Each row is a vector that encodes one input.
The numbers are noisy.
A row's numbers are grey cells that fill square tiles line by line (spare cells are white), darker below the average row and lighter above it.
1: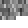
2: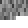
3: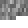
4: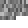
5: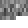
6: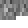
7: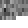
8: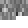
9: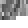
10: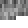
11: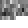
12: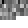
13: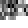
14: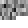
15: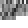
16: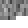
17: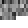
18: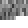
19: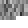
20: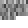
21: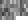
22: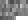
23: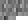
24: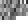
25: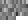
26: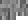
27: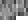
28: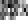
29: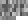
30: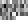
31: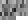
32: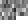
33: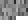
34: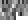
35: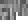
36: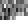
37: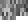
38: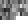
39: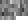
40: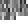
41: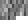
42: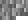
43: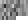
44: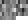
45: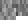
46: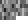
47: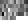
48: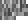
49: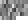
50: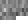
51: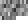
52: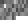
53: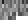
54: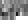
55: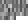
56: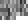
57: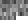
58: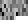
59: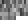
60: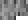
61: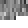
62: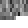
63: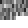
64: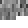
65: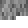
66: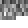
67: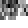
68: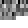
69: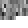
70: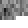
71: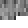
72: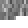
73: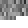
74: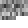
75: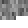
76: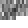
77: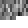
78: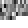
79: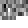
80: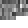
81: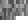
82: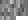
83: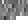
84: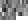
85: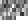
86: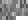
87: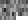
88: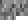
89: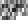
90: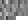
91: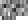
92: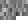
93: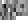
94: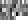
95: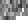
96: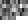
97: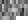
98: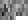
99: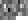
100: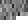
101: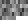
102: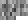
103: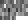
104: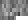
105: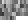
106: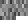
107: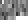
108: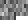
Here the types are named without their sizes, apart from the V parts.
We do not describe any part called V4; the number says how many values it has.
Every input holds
a list of items, each a true/false value and a value of V4.
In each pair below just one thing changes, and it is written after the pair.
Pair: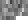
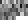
the value of V4 in item 1 of the list
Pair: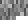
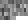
the value of V4 in item 1 of the list
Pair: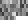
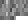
the true/false value in item 1 of the list
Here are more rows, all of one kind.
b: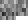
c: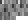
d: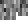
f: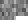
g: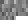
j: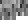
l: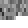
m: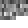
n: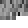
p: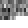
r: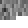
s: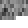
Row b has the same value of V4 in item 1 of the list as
j and n.
